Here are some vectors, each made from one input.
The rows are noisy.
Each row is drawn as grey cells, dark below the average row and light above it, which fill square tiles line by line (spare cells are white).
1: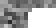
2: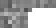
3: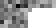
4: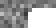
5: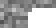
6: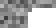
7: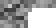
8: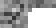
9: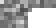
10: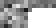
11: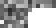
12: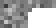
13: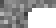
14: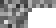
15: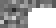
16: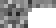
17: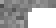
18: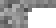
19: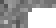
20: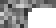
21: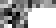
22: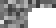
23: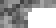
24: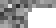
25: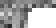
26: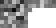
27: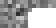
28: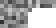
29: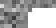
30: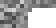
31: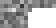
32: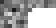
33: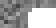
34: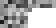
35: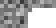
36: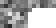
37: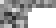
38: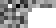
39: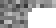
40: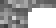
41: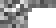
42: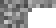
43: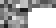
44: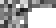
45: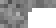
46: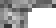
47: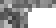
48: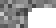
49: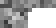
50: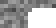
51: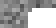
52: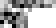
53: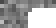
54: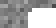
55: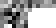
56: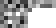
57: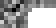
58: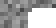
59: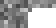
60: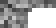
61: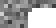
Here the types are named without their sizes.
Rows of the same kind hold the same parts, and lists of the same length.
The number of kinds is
2.
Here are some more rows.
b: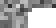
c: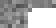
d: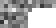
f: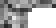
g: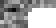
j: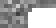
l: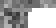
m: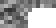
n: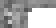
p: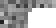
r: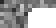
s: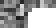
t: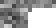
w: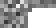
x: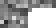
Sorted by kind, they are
b, c, d, f, g, j, m, n, t, w, x
l, p, r, s

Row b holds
a label and four true/false values.
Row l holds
a label.
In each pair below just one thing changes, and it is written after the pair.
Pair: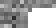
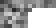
one of the four true/false values
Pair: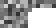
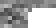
one of the four true/false values
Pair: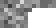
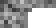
one of the four true/false values
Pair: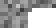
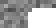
one of the four true/false values
